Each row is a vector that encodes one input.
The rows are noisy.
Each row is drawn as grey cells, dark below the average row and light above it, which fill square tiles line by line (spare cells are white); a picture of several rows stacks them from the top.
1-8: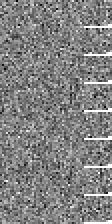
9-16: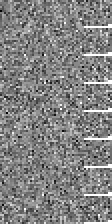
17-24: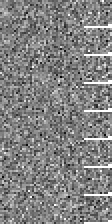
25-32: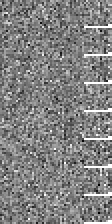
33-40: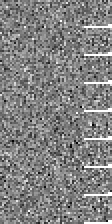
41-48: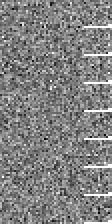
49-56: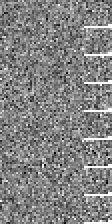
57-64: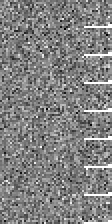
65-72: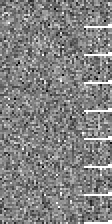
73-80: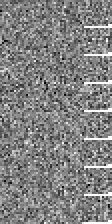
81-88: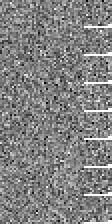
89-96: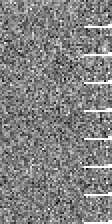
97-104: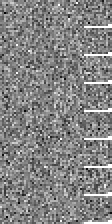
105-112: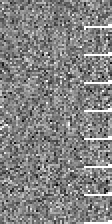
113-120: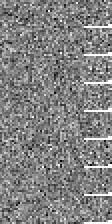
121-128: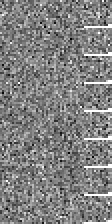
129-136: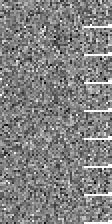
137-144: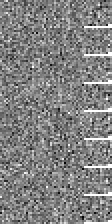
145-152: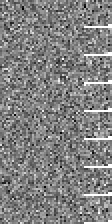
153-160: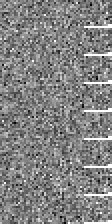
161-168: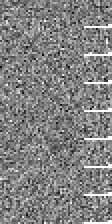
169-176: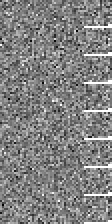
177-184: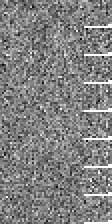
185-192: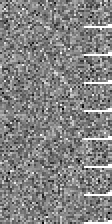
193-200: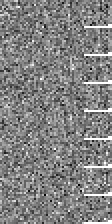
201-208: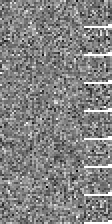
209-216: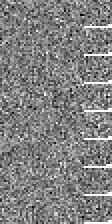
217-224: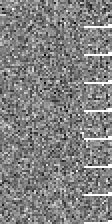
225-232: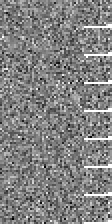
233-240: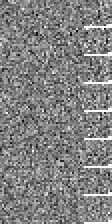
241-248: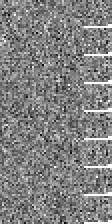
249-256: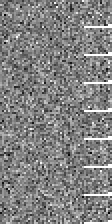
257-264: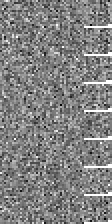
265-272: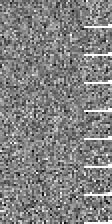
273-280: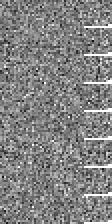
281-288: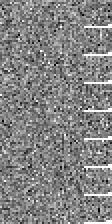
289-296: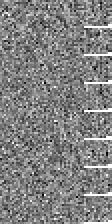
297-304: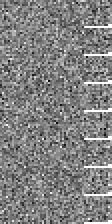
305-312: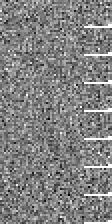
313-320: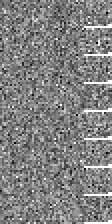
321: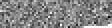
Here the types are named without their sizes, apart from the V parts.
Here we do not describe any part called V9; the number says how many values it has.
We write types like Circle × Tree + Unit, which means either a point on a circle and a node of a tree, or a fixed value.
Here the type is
Bool × (Line + V9) × V9.
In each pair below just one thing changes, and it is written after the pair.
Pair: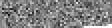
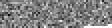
the place on the line
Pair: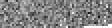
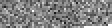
the true/false value
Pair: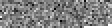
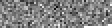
the place on the line
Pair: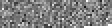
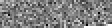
the true/false value
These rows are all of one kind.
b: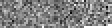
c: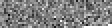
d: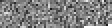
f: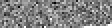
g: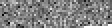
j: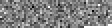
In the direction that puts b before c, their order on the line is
g, f, j, b, d, c.
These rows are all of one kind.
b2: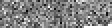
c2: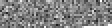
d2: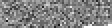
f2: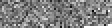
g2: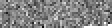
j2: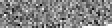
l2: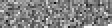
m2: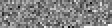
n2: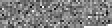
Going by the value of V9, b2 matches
f2, j2 and n2.
